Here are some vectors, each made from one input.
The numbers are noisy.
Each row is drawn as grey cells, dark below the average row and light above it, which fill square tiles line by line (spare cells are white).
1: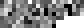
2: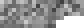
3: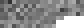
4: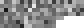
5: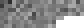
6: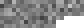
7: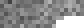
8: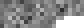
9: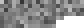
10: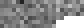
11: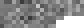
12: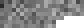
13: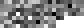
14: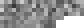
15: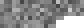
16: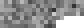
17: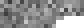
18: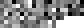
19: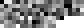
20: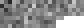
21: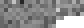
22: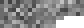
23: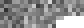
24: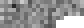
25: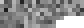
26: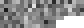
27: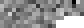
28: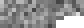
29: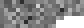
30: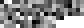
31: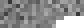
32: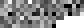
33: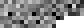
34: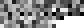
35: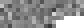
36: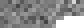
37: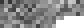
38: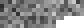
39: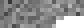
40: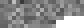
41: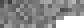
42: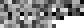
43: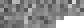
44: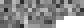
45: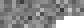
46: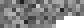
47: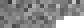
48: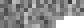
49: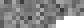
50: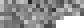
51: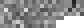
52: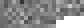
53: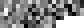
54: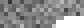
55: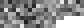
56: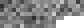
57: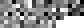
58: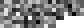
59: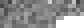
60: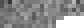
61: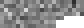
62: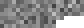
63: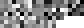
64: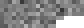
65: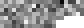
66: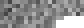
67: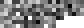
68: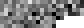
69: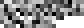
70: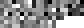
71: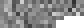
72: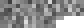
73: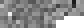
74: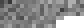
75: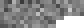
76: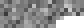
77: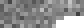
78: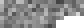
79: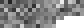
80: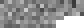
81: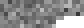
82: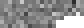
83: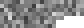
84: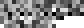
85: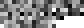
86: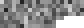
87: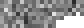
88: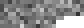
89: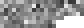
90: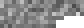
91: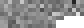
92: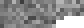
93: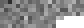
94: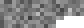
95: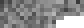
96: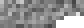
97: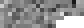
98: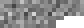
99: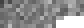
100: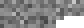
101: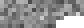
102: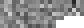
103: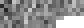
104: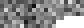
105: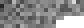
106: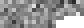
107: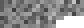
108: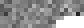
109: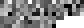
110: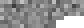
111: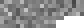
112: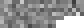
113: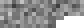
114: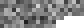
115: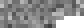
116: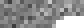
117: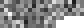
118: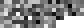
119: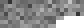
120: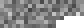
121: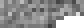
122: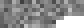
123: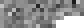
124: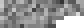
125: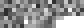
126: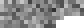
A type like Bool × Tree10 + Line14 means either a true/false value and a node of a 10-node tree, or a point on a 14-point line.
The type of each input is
Circle8 + Line6 + Line13.
